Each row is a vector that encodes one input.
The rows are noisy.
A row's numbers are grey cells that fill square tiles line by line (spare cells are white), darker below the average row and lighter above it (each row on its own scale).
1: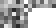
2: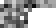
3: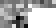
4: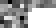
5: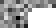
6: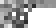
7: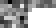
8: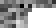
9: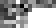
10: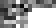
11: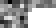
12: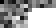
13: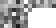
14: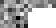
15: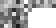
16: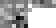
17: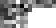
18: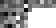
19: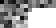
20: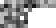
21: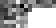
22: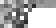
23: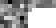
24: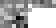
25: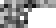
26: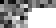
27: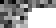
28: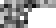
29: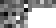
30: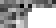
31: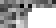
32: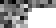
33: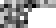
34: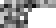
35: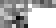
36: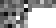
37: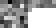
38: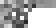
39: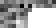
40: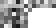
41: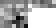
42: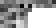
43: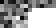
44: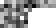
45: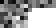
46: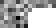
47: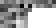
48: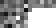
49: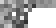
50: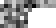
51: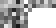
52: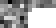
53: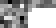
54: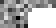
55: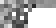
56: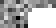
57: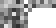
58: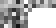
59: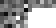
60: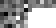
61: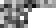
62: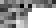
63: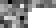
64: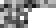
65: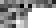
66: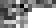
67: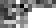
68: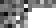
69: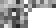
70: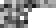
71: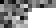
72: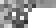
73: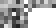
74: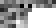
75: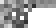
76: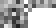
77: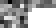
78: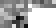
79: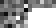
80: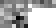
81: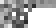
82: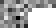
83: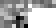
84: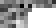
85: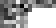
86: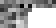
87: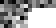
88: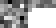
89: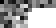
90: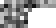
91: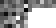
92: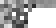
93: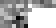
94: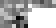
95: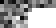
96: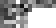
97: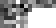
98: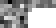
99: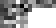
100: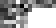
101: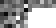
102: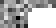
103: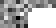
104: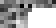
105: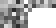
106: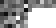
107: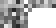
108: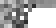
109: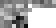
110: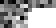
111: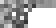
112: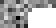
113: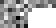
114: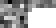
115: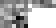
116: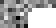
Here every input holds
a point on a 10-point line.
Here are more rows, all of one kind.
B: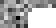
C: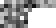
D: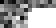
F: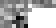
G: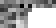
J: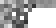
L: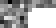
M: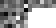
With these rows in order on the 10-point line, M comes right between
D and G.
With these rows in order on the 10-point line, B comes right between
F and J.
